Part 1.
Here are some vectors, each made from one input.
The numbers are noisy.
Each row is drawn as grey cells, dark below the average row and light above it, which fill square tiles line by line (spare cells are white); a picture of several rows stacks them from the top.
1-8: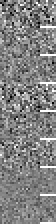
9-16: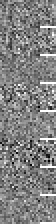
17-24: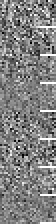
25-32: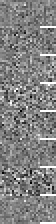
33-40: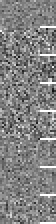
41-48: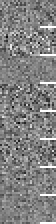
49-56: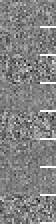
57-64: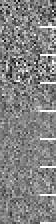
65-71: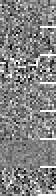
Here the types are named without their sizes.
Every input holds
either a point on a line, or a node of a tree.
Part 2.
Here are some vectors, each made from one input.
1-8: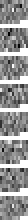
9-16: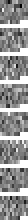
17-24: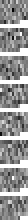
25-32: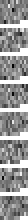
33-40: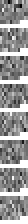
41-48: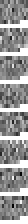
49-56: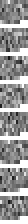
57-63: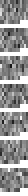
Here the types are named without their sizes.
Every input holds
a point on a line and four true/false values.
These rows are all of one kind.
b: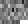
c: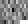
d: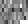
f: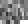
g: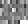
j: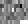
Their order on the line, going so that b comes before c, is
g, f, b, d, j, c.
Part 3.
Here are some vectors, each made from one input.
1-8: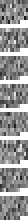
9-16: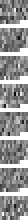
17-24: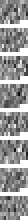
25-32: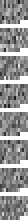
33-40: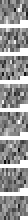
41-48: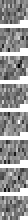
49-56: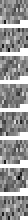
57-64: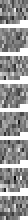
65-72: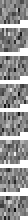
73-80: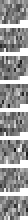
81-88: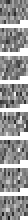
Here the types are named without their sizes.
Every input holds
a point on a line and three true/false values.
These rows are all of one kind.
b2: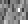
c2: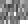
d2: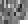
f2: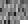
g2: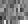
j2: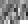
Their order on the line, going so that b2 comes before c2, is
d2, f2, g2, b2, c2, j2.
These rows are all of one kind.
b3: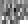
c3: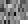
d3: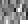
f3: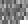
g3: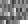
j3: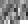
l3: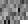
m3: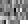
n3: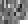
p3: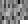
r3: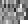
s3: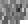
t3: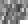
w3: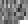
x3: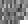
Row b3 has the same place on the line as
d3, j3, m3 and r3.
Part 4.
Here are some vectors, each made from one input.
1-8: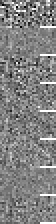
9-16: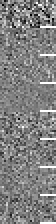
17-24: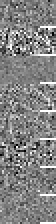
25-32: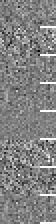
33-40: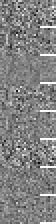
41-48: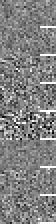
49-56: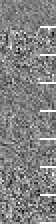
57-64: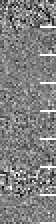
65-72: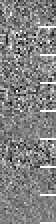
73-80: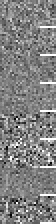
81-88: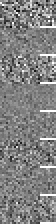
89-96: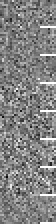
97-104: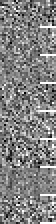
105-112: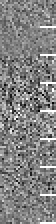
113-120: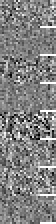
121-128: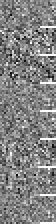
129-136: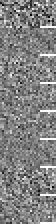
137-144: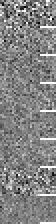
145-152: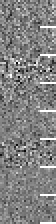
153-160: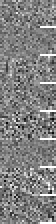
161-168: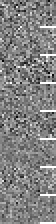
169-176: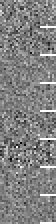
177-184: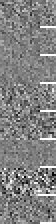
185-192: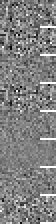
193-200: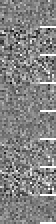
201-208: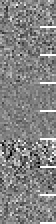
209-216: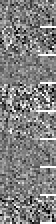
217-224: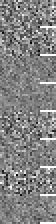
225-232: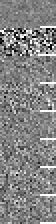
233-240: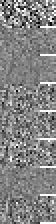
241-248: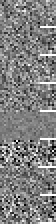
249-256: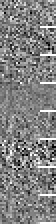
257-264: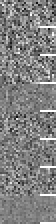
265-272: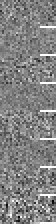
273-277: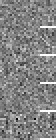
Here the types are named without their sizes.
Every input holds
a point on a line, together with either a fixed value, or a node of a tree.
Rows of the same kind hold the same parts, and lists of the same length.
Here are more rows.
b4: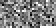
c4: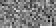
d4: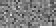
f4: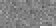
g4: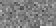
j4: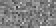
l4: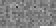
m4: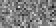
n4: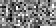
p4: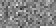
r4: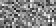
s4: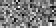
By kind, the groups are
b4, c4, d4, f4, j4, l4, n4, r4
g4, m4, p4, s4

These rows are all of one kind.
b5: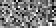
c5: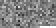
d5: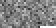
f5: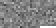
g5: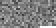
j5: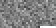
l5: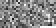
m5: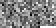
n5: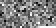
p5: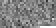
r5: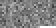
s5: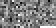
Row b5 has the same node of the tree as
d5, g5, l5 and p5.
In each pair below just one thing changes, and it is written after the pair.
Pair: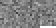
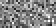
the place on the line
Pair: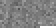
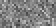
the node of the tree
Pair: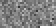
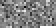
the node of the tree
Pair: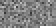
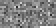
the node of the tree
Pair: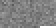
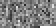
the place on the line
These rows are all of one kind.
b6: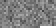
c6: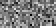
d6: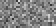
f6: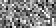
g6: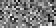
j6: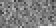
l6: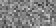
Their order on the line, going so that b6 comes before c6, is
j6, g6, b6, d6, l6, f6, c6.
